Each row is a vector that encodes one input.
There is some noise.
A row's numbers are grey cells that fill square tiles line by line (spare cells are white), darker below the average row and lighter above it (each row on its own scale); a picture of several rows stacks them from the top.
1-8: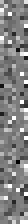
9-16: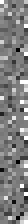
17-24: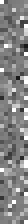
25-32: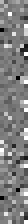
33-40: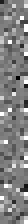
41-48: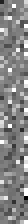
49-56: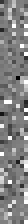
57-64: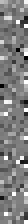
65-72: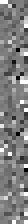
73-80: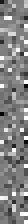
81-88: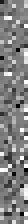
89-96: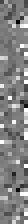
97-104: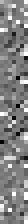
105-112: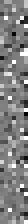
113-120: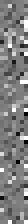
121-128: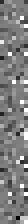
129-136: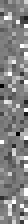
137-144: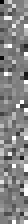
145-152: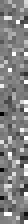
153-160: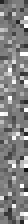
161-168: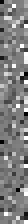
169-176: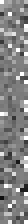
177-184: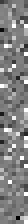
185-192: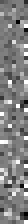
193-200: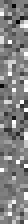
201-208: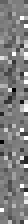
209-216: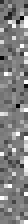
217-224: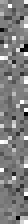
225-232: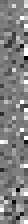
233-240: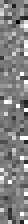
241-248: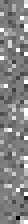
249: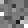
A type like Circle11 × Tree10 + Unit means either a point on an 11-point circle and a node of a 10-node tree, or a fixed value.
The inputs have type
Circle8.
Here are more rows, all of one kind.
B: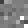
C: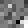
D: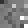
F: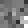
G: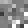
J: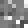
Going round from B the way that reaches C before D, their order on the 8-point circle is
B, J, G, C, F, D.
